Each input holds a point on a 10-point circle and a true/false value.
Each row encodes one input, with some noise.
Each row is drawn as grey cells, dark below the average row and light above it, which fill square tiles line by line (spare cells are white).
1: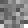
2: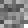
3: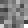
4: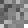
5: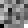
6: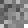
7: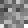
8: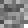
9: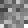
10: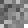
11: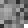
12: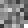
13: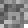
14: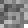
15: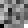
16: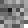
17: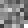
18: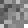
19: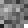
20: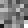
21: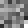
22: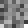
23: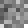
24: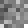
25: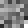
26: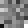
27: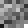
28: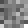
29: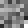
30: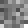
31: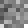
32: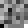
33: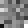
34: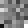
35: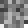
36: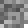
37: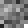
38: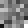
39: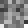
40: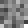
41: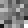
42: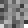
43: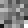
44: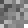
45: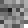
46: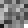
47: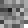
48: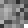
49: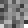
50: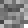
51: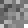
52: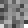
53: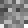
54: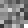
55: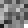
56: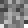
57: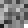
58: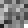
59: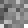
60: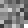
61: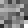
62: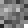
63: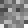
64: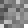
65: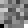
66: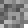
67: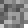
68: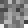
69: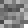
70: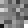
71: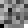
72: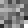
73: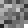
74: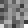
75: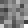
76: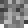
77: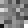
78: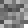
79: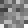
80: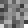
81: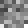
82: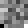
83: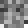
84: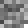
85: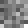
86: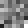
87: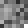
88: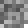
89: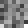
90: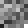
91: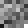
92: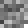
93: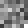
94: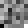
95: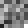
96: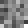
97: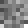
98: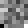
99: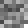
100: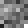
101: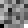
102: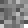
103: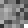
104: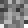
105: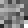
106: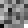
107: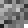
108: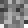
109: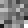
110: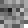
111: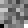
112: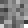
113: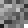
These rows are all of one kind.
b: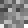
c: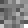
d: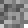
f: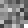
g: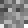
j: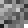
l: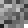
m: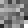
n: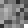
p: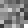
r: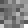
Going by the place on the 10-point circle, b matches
f, g and p.
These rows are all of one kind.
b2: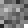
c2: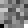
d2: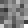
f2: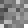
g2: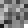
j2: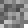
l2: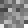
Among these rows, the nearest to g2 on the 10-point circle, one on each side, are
c2 and d2.
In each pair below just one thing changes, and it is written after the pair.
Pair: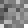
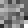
the true/false value
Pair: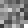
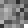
the place on the 10-point circle
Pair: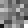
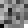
the place on the 10-point circle
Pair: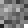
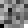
the place on the 10-point circle
